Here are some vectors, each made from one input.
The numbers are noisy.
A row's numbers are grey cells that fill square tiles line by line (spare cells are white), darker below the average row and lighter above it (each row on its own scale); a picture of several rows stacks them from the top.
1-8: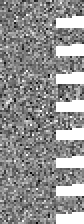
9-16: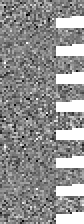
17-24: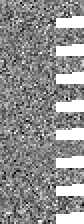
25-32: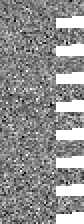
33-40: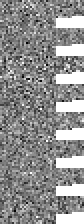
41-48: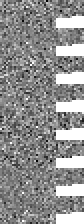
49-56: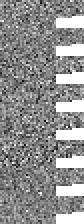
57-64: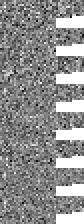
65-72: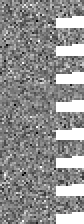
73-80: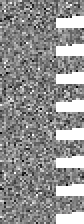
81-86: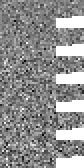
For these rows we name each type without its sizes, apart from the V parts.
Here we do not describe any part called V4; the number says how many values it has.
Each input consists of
a value of V4, together with either a label, or four true/false values.
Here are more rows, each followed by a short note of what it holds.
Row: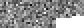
four true/false values and a value of V4
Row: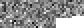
a label and a value of V4
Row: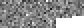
four true/false values and a value of V4
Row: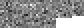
four true/false values and a value of V4
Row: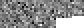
a label and a value of V4
